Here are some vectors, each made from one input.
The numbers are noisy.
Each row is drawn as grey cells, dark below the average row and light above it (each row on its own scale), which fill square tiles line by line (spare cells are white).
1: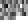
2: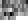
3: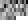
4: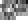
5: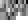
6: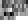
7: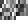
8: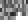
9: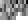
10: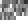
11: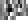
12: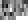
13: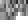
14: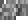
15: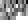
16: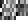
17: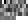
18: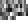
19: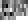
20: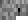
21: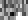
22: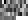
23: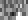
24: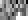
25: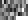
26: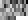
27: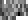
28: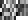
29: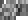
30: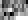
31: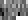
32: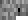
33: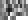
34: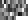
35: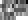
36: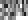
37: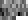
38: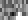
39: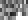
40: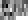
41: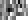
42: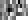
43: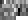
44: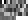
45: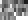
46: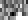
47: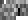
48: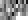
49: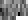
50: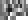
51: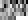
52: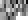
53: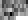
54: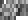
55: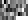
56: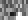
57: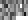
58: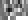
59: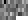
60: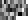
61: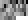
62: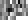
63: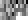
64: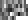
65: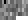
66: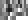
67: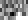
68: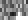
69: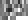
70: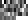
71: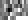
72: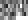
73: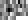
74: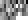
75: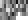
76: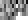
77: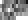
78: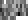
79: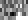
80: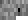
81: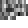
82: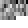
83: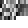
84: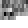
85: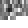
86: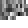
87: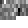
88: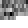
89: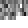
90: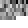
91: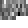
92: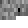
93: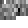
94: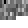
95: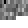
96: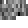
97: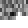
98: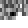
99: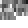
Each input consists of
either a node of a 13-node tree, or three true/false values.
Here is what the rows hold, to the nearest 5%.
About 50% of them hold a node of a 13-node tree. The rest hold three true/false values.
